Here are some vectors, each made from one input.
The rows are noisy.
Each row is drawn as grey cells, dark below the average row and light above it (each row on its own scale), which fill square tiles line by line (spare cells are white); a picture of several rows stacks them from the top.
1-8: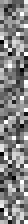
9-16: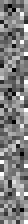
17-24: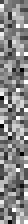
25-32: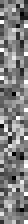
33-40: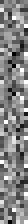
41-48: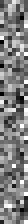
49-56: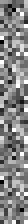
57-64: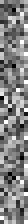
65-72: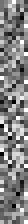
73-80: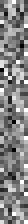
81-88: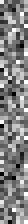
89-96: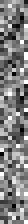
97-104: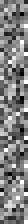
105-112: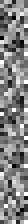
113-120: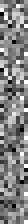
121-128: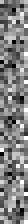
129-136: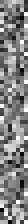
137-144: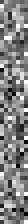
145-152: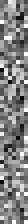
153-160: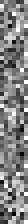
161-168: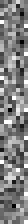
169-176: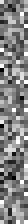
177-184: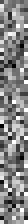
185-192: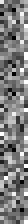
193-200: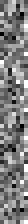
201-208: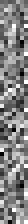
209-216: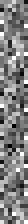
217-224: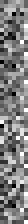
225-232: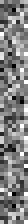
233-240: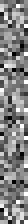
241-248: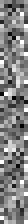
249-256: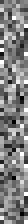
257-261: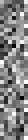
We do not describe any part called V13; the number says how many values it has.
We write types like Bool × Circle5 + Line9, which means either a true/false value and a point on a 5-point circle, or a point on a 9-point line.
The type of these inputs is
Label9 × V13 + List2(Line6).
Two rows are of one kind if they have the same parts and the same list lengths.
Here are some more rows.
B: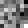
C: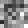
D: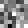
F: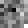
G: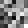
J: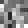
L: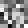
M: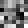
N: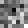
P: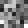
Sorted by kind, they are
B, M, P
C, F, N
D, J, L
G

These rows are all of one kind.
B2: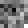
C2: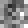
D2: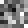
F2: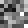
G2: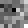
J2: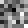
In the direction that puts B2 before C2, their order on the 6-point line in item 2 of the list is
D2, J2, B2, F2, G2, C2.
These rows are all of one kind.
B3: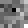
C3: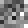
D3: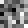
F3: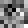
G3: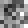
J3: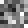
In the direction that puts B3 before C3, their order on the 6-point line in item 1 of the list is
J3, D3, B3, F3, G3, C3.
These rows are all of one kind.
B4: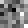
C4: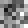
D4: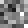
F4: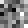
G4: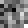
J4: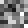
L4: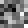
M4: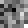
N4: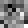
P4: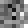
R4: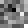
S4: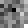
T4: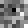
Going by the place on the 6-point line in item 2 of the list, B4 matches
D4, F4 and T4.
